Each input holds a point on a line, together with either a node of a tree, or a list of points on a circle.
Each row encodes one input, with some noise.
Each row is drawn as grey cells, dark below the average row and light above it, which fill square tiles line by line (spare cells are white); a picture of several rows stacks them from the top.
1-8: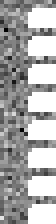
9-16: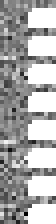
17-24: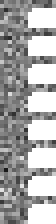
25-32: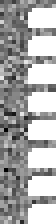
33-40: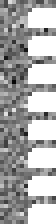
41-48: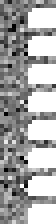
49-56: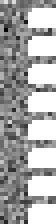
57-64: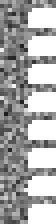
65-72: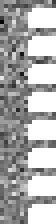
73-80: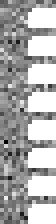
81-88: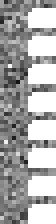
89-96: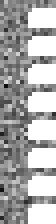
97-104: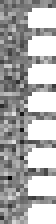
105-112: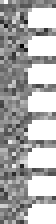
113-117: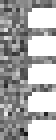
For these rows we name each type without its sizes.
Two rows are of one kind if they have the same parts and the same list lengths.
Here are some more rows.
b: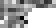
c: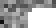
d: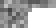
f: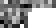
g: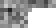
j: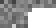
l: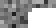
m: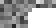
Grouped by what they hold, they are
b, f, l, m
c
d, g
j

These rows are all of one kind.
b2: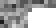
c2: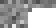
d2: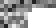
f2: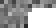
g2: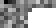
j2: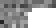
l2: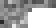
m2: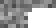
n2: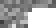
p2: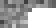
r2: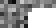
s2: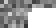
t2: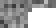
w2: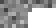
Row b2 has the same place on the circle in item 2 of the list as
d2, r2, s2 and t2.
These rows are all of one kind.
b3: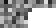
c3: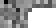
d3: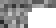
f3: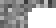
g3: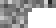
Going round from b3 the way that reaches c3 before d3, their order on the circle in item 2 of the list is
b3, g3, c3, d3, f3.
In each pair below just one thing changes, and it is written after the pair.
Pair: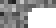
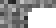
the place on the circle in item 1 of the list
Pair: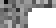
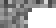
the place on the line
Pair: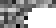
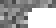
the place on the circle in item 1 of the list
